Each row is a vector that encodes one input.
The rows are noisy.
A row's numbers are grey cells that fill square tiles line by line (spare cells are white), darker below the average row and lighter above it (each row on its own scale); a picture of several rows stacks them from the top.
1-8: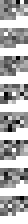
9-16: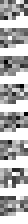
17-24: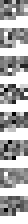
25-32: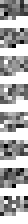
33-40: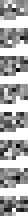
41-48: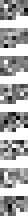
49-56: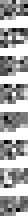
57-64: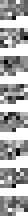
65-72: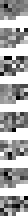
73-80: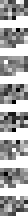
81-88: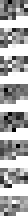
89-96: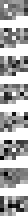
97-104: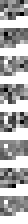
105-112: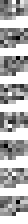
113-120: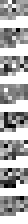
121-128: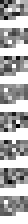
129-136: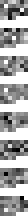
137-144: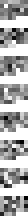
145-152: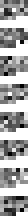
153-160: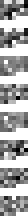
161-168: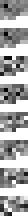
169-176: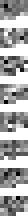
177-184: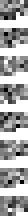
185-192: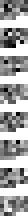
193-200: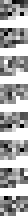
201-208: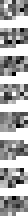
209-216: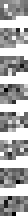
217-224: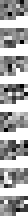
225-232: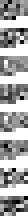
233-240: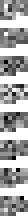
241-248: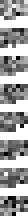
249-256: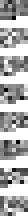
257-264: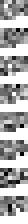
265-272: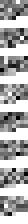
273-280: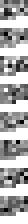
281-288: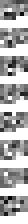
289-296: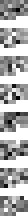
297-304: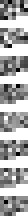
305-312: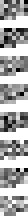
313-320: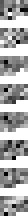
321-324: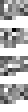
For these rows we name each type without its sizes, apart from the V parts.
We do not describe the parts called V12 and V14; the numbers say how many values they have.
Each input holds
either a label and a value of V14, or a true/false value and a value of V12.
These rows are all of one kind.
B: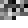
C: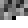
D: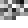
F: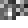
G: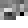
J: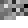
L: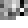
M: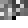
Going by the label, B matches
F and M.
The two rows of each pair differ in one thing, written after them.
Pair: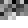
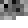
the value of V14
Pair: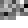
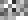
the label
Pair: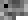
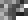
the value of V14
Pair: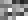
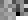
the label
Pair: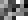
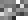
the value of V14
